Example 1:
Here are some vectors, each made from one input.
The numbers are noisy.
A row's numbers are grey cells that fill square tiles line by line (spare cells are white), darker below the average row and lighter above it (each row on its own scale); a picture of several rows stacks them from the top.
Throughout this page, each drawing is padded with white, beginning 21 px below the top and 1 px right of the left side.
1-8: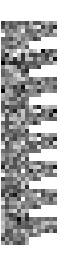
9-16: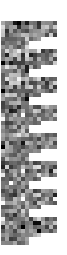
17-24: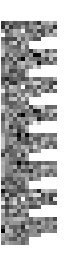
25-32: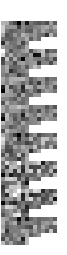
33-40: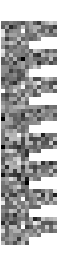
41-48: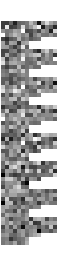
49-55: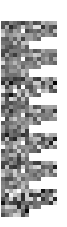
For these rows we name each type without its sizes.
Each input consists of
a point on a line.
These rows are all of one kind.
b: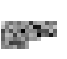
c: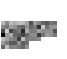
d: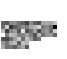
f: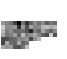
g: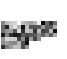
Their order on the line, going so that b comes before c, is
d, f, b, c, g.
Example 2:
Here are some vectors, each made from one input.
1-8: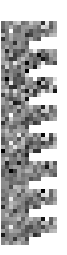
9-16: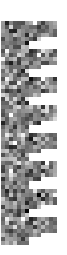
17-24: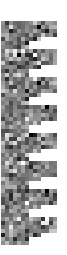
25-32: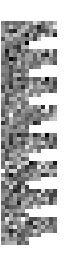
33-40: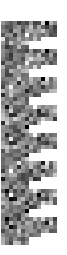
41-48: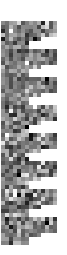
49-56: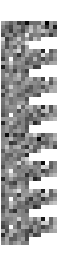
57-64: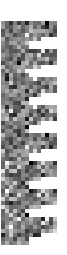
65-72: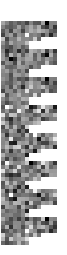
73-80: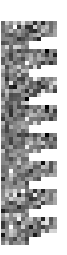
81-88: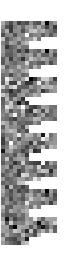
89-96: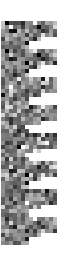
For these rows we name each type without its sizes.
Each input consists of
a point on a circle.
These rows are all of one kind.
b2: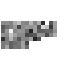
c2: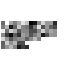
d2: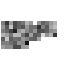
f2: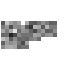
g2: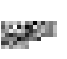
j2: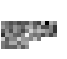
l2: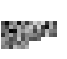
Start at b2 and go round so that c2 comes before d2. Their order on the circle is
b2, g2, f2, c2, j2, l2, d2.
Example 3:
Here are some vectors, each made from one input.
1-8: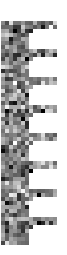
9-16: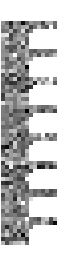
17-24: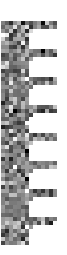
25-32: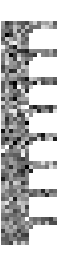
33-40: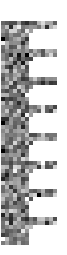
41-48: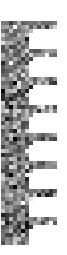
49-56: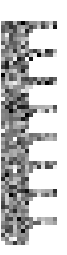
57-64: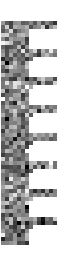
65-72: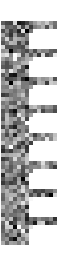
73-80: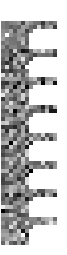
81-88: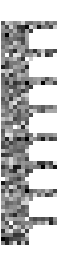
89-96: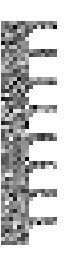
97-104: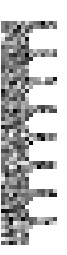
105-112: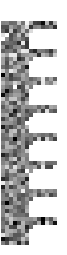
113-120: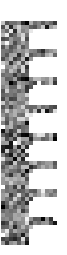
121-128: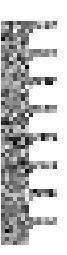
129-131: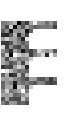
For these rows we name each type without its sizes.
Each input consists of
a point on a line.
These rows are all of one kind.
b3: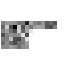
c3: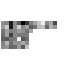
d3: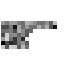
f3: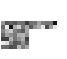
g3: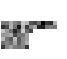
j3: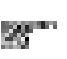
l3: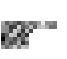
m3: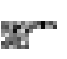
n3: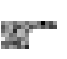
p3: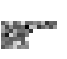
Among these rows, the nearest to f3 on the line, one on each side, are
b3 and c3.
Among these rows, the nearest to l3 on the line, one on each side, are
d3 and m3.
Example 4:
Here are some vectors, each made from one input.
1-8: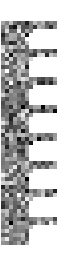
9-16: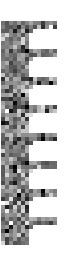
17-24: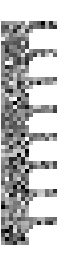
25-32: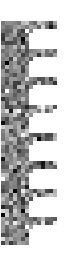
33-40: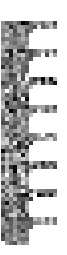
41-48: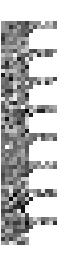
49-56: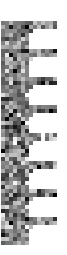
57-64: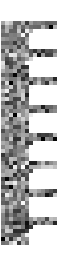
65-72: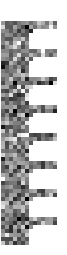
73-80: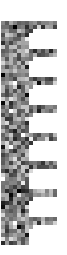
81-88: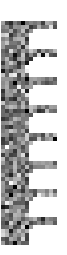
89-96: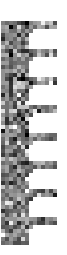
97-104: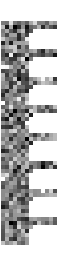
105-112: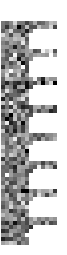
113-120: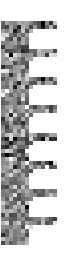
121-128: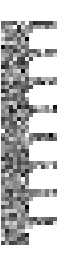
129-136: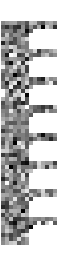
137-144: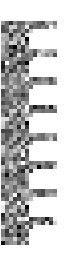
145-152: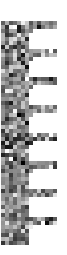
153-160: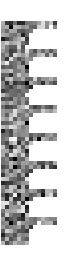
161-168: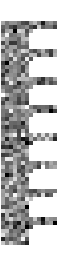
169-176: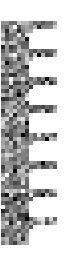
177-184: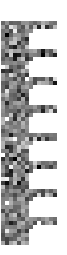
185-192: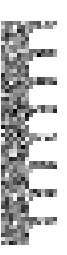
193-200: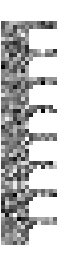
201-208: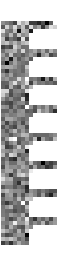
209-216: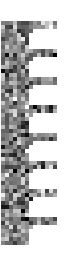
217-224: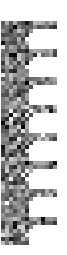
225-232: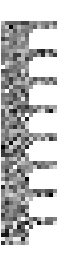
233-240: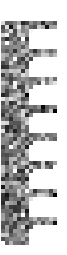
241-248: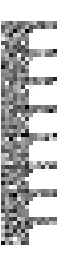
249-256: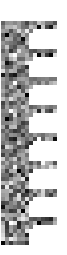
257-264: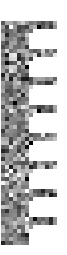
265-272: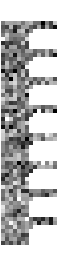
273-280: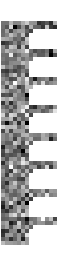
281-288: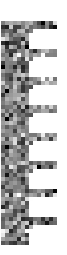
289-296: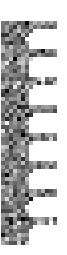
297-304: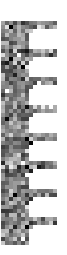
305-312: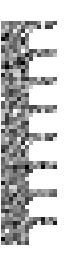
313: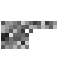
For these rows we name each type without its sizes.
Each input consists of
a point on a line.
